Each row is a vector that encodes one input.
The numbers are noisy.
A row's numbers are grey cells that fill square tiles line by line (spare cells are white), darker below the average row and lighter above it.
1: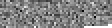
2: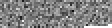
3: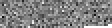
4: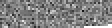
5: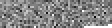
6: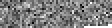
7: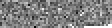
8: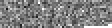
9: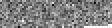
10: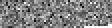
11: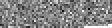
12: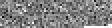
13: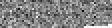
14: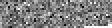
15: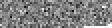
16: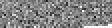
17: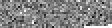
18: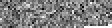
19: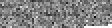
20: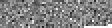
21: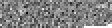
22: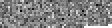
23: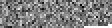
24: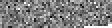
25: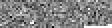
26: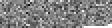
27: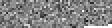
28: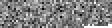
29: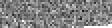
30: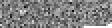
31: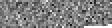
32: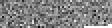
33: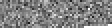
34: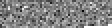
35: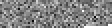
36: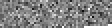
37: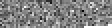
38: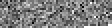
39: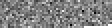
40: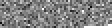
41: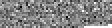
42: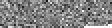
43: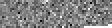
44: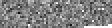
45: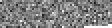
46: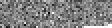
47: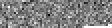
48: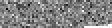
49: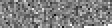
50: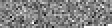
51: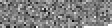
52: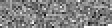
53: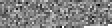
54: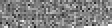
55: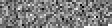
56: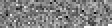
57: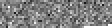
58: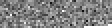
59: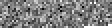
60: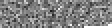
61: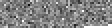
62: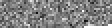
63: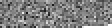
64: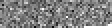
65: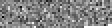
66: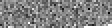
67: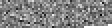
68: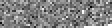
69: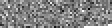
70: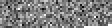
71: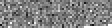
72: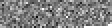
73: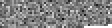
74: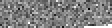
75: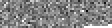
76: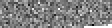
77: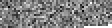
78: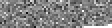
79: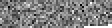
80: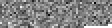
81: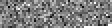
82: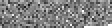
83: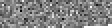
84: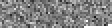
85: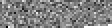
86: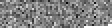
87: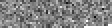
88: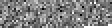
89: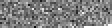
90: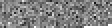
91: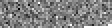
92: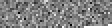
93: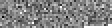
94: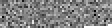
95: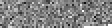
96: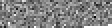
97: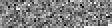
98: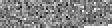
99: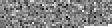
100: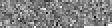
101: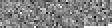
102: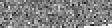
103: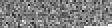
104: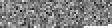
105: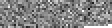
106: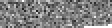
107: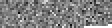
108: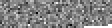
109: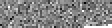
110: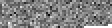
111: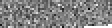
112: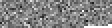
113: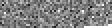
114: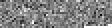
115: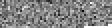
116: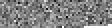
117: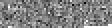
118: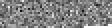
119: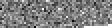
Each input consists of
one of 4 labels, together with either a point on a 13-point circle, or a fixed value.
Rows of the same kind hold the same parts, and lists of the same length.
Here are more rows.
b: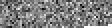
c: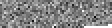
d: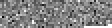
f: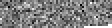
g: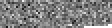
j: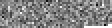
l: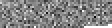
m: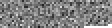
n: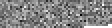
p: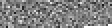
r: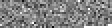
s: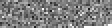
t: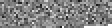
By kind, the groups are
b, f
c, d, g, j, l, m, n, p, r, s, t

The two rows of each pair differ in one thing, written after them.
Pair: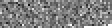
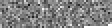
the label
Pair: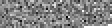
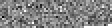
the label
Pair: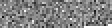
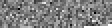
the label
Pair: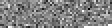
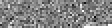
the place on the 13-point circle
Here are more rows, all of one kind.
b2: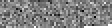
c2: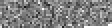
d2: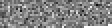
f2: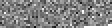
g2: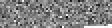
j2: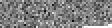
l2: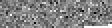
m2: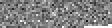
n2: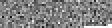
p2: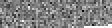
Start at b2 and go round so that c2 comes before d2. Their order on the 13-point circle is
b2, c2, f2, j2, p2, m2, n2, l2, g2, d2.
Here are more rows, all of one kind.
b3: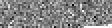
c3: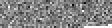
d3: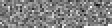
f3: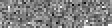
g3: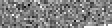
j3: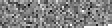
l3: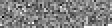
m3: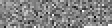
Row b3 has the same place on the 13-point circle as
c3 and f3.
